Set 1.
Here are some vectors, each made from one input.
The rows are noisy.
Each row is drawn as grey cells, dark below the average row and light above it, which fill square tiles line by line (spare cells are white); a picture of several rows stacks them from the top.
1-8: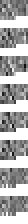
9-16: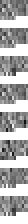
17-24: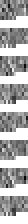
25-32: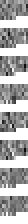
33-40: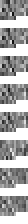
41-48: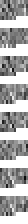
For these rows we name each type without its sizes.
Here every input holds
a point on a line.
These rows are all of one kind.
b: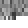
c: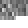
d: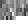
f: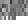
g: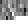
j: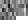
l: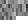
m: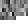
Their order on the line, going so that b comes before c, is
b, f, c, g, d, l, j, m.
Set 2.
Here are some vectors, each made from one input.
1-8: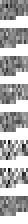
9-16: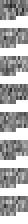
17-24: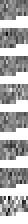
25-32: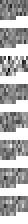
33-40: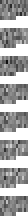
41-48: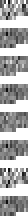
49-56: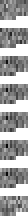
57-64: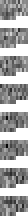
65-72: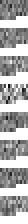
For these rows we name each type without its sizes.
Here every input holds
either a point on a circle, or a fixed value.
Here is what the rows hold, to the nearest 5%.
About 90% of them hold a point on a circle. The rest hold a fixed value.
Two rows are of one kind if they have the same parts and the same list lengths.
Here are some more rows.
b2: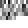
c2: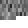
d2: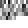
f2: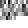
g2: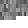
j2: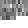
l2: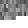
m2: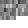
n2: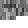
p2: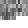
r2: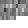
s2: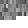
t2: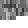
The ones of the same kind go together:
b2, d2, f2
c2, g2, j2, l2, m2, n2, p2, r2, s2, t2

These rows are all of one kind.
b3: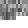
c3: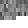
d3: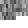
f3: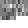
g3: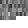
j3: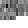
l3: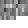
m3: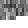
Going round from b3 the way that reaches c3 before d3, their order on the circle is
b3, f3, l3, c3, g3, m3, j3, d3.
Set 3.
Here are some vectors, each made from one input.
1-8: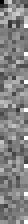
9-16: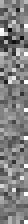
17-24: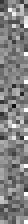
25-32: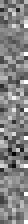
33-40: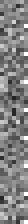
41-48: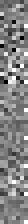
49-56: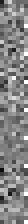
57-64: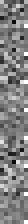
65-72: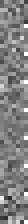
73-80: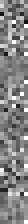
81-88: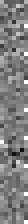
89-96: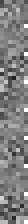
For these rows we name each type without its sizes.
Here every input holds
a point on a line.
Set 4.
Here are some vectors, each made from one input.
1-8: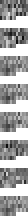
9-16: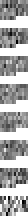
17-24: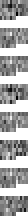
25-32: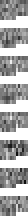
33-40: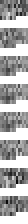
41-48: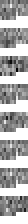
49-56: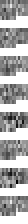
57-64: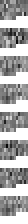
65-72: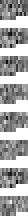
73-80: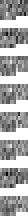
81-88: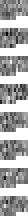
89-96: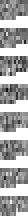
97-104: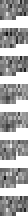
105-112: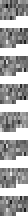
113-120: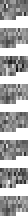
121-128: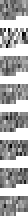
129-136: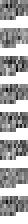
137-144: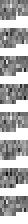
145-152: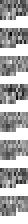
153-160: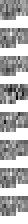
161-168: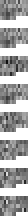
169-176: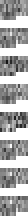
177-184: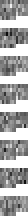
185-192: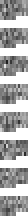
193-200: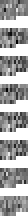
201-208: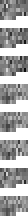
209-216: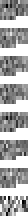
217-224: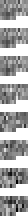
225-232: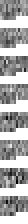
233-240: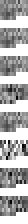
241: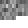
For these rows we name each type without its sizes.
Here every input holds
either a point on a circle, or a fixed value.
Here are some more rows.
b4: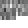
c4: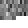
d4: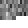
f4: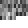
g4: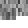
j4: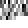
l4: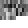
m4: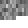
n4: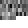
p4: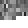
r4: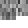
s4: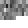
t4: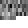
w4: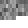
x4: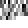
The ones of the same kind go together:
b4, c4, d4, f4, g4, l4, m4, n4, p4, r4, s4, t4, w4
j4, x4

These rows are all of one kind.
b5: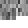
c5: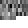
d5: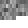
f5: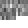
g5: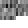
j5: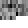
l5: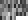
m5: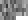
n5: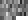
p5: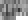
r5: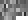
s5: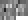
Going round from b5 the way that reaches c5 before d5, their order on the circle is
b5, p5, m5, g5, j5, l5, c5, n5, r5, d5, s5, f5.
